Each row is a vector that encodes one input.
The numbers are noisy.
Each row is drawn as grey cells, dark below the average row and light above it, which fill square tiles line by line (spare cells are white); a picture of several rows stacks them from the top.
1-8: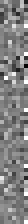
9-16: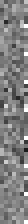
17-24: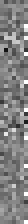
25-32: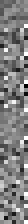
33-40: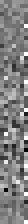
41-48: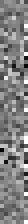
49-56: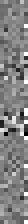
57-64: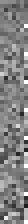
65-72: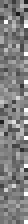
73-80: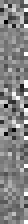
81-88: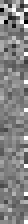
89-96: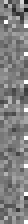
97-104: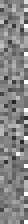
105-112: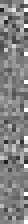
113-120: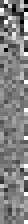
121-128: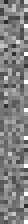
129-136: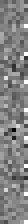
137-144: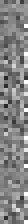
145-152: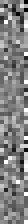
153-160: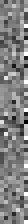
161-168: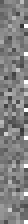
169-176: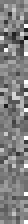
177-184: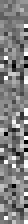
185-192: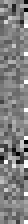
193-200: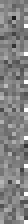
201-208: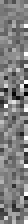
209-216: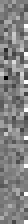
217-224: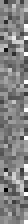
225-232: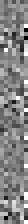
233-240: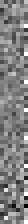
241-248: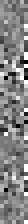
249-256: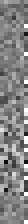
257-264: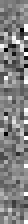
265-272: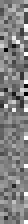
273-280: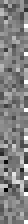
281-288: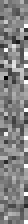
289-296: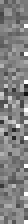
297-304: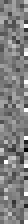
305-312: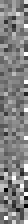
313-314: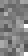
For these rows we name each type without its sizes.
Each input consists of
a point on a line, together with either a point on a circle, or a point on a line.
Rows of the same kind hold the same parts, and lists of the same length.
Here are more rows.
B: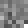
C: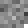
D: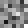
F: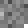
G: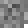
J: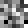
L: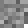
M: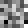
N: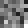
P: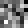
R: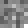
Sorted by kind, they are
B, F, G, J, M, R
C, D, L, N, P

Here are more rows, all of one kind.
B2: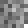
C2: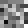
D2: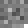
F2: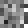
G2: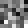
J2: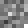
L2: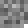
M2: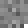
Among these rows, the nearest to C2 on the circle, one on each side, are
B2 and F2.
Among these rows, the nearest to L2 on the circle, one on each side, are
G2 and J2.
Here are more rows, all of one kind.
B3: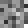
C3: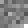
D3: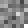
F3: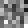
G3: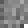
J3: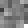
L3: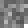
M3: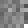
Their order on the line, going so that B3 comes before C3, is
D3, F3, B3, J3, M3, G3, C3, L3.
